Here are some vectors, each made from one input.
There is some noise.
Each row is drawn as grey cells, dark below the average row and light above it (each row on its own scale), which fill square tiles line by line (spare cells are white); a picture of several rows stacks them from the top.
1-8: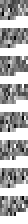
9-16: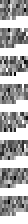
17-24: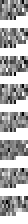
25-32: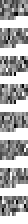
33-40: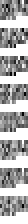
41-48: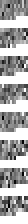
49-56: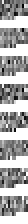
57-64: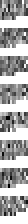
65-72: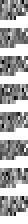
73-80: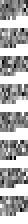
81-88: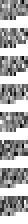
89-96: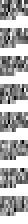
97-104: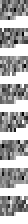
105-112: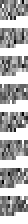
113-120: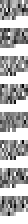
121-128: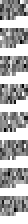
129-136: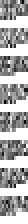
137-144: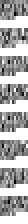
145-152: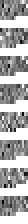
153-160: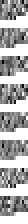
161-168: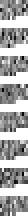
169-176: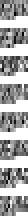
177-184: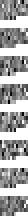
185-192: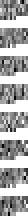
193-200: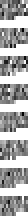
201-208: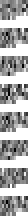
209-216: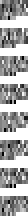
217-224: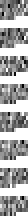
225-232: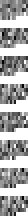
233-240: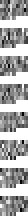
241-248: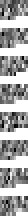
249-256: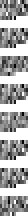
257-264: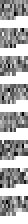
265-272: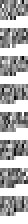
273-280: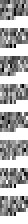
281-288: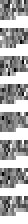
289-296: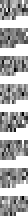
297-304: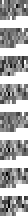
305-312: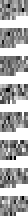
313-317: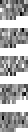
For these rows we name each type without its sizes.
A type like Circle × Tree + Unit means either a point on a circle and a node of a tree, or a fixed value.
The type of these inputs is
Bool × Bool × Bool × Bool × Label + Tree + Unit.
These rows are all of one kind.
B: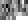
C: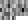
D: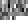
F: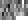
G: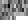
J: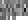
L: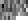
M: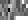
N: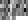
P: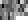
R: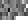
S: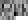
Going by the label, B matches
J, L and P.
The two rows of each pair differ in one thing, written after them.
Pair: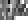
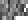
the label
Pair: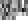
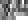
the label
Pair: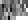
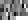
one of the four true/false values
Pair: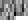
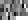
the label
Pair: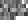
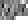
the label
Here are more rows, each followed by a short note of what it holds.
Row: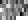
a fixed value
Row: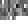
a label and four true/false values
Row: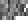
a label and four true/false values
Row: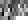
a label and four true/false values
